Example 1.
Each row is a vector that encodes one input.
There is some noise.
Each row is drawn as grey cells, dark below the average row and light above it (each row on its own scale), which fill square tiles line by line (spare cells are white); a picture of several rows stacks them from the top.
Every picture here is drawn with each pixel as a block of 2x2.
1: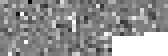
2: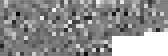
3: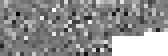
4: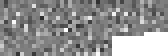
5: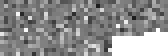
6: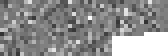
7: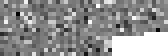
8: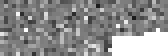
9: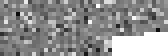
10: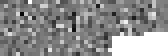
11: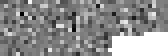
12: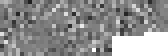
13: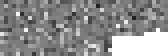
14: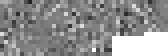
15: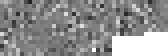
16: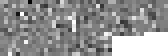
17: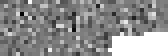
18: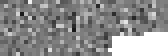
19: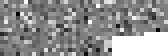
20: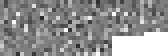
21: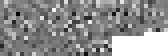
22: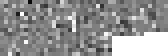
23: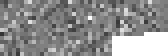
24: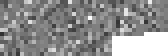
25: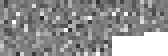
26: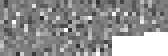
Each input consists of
three true/false values.
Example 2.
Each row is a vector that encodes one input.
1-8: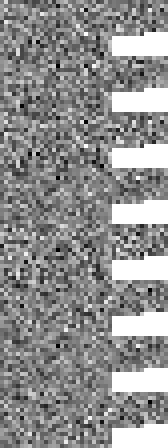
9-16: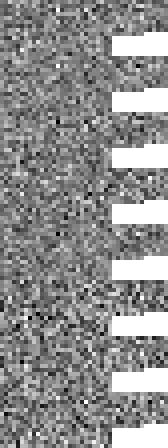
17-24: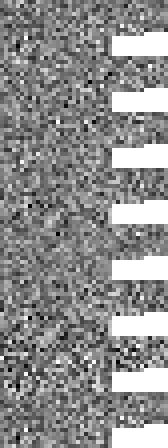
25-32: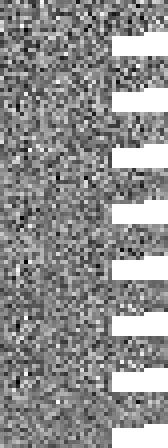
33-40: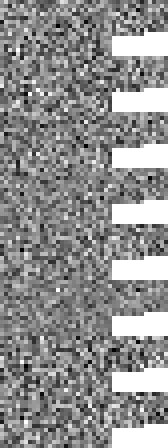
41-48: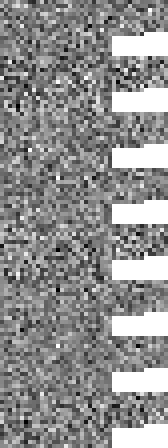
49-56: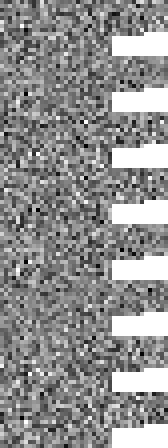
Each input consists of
four true/false values.
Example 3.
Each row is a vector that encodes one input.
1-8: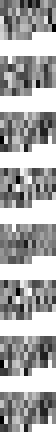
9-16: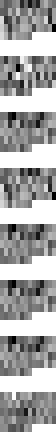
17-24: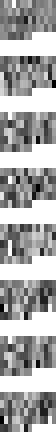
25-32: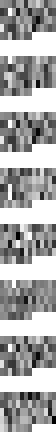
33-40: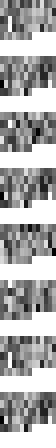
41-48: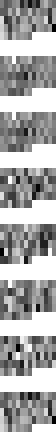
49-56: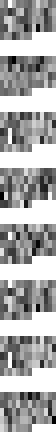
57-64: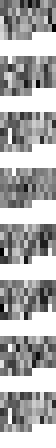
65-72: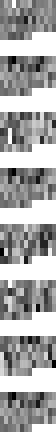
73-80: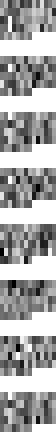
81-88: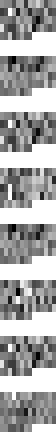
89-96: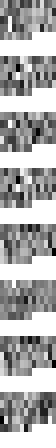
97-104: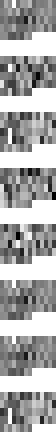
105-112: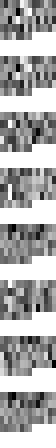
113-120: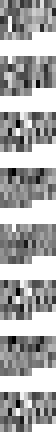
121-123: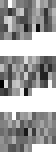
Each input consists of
one of 8 labels.
